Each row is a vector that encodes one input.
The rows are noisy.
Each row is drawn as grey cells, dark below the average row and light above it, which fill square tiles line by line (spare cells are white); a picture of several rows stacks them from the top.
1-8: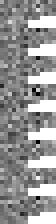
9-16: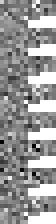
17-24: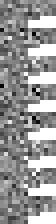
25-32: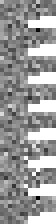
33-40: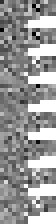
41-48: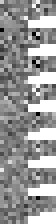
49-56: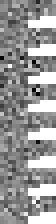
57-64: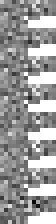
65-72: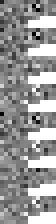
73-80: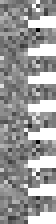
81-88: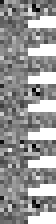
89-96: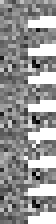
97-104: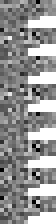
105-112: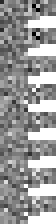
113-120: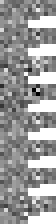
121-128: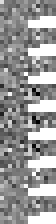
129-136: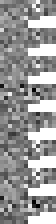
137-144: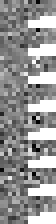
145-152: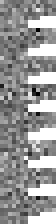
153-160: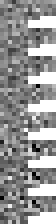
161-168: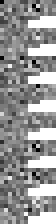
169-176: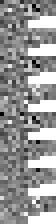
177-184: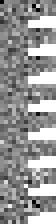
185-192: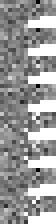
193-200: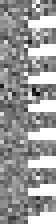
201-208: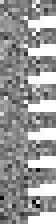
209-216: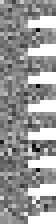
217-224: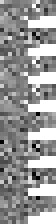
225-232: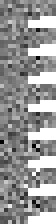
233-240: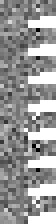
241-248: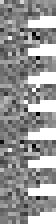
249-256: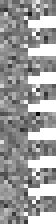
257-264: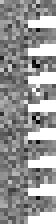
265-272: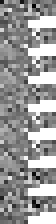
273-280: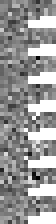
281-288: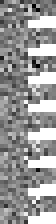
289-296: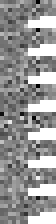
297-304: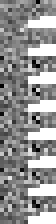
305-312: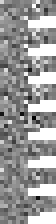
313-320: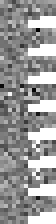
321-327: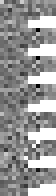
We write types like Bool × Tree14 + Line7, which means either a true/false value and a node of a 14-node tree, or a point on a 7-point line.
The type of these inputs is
(Bool × Bool × Bool + Unit) × Line4.
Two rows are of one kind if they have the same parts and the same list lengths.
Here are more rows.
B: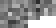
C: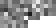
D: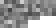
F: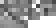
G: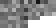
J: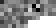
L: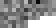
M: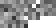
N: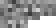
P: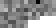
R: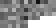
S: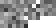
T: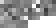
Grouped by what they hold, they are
B, M, S
C, D, F, G, J, L, N, P, R, T

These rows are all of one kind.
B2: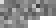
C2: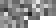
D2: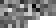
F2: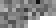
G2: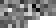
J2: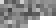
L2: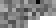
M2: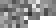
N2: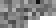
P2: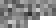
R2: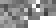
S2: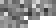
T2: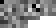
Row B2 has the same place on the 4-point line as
J2 and P2.
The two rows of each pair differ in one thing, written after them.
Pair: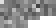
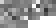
the place on the 4-point line
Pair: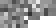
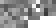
one of the three true/false values
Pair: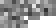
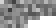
the place on the 4-point line
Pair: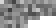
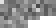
one of the three true/false values
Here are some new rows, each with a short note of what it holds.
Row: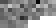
a point on a 4-point line and three true/false values
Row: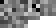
a point on a 4-point line and three true/false values
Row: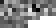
a point on a 4-point line
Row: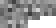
a point on a 4-point line and three true/false values
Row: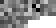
a point on a 4-point line and three true/false values
